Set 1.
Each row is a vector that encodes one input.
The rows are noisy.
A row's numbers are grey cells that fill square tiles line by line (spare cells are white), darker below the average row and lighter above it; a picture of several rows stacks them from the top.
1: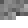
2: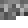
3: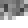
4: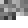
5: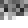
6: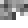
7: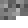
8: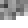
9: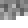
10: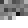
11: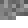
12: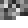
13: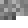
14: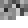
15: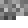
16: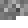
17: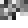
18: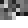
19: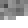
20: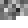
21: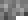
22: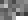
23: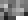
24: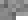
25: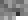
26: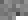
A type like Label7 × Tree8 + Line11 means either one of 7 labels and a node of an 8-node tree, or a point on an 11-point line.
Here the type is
Line5.
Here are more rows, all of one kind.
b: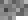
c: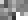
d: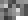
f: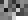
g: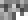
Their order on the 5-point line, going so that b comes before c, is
f, d, b, c, g.
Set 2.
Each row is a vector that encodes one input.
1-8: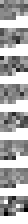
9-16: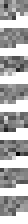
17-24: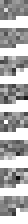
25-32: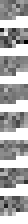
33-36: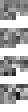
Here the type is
Line7.
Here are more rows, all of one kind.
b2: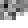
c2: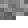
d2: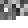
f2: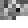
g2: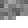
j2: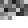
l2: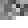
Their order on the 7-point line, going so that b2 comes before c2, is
f2, b2, c2, g2, d2, j2, l2.
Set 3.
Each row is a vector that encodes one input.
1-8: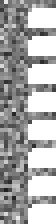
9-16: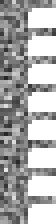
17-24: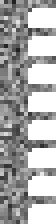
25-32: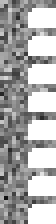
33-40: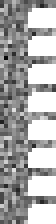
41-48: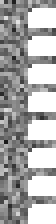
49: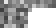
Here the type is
Bool × Bool × Bool × Bool.
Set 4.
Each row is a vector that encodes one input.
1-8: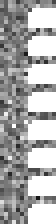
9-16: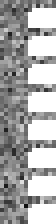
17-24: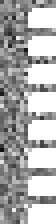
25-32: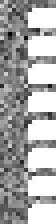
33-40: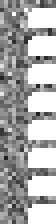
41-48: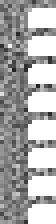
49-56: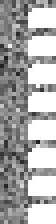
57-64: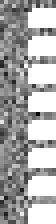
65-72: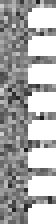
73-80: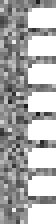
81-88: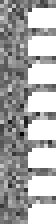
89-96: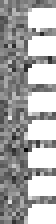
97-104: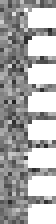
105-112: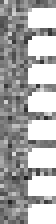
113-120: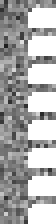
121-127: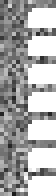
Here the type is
Circle18.
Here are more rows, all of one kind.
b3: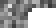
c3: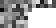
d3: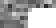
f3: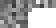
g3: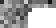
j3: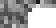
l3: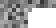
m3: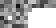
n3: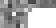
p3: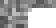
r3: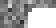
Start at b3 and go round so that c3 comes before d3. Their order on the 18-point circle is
b3, g3, f3, n3, l3, c3, d3, p3, m3, j3, r3.
